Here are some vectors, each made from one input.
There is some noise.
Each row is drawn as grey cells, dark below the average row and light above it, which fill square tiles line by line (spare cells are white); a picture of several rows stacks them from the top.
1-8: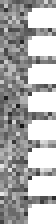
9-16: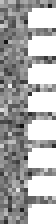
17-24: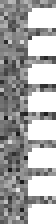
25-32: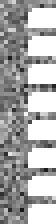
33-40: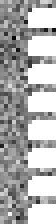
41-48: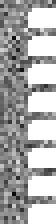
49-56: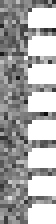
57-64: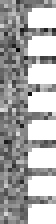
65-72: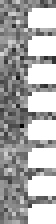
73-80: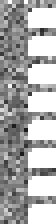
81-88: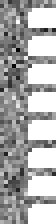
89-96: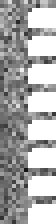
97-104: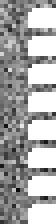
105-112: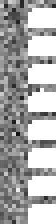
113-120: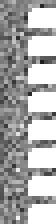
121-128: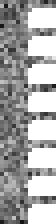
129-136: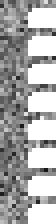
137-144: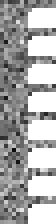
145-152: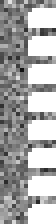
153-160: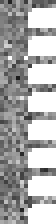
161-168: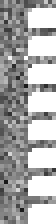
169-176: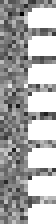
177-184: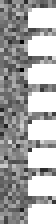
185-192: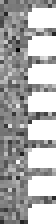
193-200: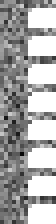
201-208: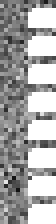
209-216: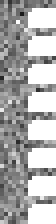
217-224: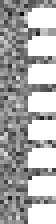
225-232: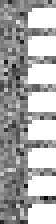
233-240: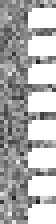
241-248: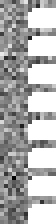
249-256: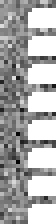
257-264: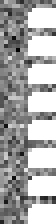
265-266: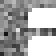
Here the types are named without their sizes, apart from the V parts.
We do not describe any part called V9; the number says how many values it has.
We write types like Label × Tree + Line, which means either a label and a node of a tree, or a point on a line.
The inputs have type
Circle × (Line + V9).
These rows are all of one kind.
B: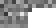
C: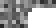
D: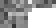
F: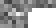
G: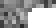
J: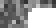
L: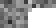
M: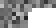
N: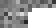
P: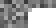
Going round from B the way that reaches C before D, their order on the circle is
B, G, C, J, M, P, L, D, F, N.
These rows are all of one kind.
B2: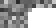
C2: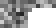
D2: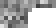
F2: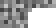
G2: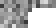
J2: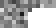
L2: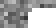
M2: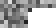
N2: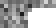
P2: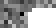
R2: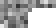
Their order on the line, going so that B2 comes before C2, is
F2, B2, P2, N2, J2, C2, G2, D2, L2, R2, M2.
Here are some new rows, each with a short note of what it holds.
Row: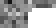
a point on a circle and a value of V9
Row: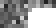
a point on a circle and a value of V9
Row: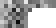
a point on a circle and a point on a line
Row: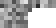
a point on a circle and a point on a line
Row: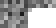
a point on a circle and a point on a line
